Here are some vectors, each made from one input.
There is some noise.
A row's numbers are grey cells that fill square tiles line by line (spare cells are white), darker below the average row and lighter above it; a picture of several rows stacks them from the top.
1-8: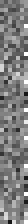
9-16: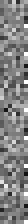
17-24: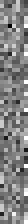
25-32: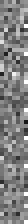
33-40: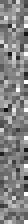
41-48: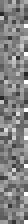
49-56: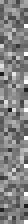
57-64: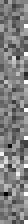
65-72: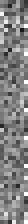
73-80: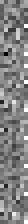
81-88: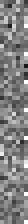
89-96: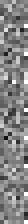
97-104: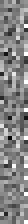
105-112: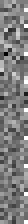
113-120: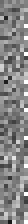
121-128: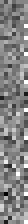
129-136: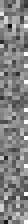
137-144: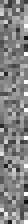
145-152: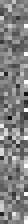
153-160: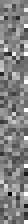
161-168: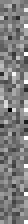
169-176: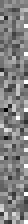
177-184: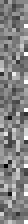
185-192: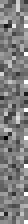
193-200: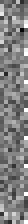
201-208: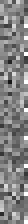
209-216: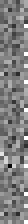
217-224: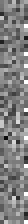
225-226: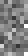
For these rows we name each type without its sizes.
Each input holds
either a point on each of two lines, or four true/false values.
